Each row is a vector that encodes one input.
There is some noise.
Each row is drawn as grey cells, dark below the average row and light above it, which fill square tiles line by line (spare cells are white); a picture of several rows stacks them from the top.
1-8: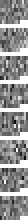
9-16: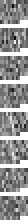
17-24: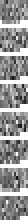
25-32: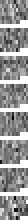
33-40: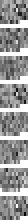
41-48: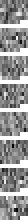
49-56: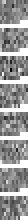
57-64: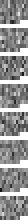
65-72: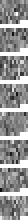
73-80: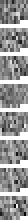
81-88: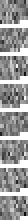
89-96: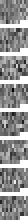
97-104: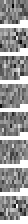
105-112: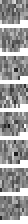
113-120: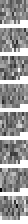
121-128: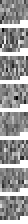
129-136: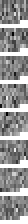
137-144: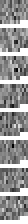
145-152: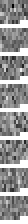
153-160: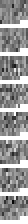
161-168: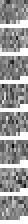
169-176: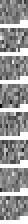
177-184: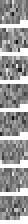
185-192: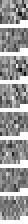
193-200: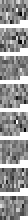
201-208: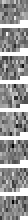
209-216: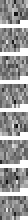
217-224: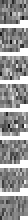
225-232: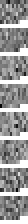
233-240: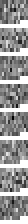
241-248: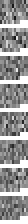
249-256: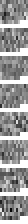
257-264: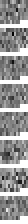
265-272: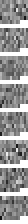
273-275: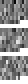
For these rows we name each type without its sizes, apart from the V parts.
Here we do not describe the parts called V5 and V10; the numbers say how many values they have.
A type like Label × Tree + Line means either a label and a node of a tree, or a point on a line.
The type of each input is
(Bool × Bool × Bool + Label) × V5 + Line + V10.
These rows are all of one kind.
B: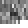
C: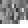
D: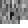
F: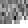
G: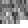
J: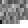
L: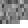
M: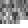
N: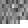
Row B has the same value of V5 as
J, L and N.
